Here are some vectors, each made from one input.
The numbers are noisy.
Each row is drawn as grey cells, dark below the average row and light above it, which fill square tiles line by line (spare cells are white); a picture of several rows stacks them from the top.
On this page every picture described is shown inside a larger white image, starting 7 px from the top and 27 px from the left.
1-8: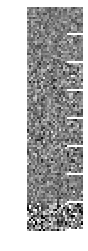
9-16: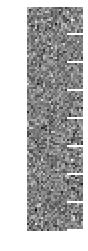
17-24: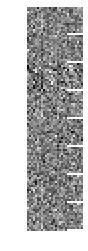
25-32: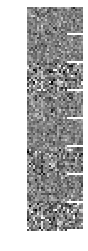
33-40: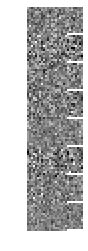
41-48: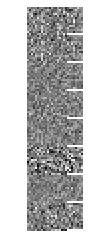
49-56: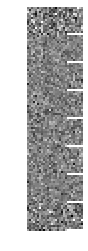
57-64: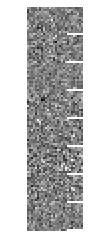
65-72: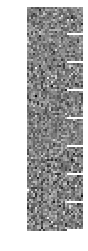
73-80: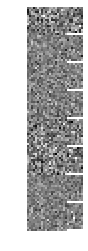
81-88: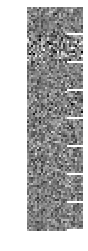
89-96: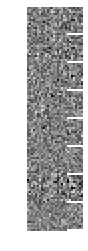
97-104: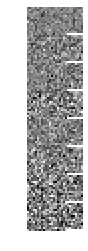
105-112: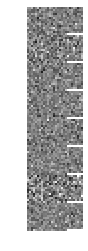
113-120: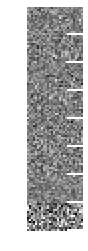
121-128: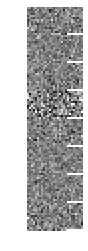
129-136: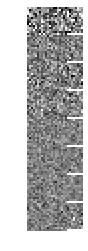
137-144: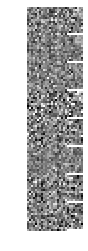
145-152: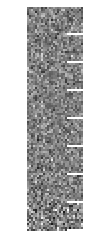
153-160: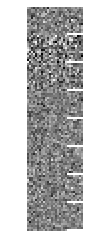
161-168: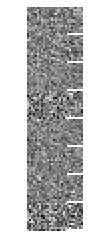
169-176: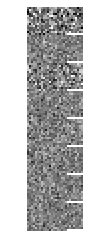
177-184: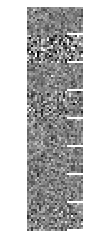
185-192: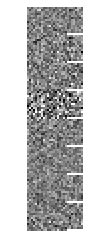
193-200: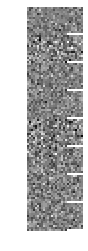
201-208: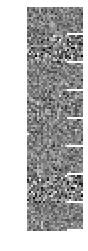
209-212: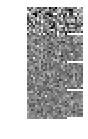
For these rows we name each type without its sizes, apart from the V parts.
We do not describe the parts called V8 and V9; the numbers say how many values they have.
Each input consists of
either a label and a true/false value, or a value of V8 and a value of V9.
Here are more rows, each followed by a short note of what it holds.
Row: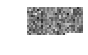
a label and a true/false value
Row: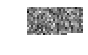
a label and a true/false value
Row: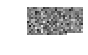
a value of V8 and a value of V9
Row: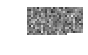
a value of V8 and a value of V9
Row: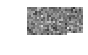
a value of V8 and a value of V9
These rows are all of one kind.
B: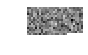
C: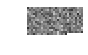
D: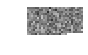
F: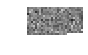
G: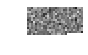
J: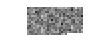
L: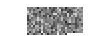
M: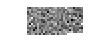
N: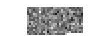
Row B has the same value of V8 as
C, F and G.
